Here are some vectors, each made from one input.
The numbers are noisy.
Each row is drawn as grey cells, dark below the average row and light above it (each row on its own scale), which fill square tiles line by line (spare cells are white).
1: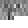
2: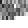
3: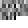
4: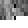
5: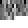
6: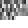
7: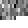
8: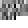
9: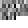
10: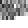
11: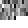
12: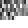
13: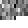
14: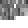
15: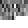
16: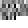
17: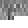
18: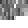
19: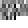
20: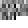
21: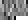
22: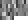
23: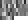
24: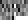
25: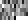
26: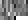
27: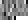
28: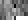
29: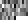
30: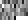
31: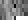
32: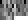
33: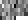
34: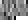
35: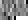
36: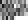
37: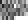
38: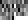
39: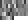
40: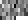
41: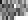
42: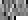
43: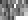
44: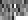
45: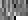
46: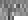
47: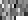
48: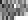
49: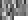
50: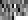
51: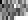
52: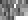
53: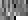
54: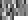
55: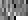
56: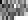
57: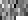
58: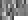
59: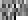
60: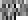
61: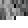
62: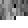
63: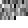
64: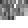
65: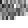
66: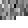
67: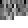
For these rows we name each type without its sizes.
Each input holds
a point on a line and a true/false value.
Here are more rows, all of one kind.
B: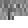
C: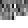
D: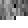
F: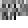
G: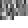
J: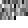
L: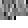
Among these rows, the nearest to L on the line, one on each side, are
C and F.
